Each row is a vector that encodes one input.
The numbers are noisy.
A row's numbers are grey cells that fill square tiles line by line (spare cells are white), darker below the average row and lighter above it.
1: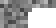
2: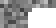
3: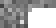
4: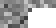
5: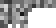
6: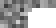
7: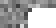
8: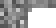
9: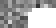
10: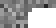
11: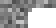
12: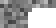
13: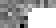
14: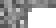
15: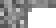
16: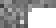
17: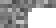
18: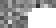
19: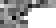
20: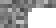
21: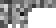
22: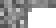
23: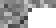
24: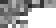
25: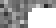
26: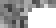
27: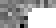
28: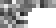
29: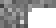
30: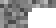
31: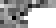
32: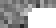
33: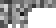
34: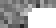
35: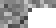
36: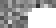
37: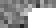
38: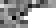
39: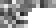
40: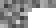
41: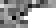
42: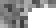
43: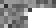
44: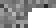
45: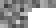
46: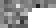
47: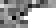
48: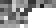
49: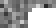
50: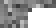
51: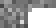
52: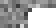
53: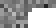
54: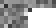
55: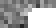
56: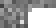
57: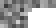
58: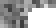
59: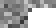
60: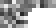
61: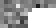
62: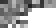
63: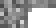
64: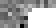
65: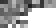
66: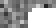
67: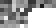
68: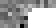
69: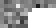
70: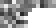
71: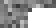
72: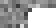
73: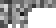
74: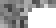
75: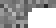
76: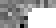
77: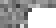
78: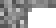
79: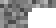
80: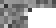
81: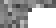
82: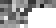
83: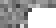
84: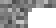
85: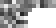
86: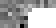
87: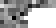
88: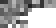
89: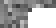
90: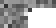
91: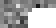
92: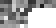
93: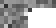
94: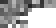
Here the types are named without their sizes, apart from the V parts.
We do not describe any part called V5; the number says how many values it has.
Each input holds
either a label and a true/false value, or a value of V5.
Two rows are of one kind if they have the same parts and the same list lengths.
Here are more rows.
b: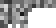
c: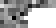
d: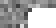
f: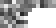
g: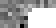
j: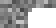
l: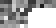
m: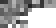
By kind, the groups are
b, c, f, l, m
d, g, j

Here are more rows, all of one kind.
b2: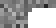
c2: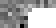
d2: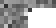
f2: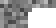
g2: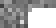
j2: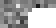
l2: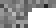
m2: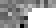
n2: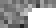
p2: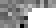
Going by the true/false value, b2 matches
f2, g2 and l2.
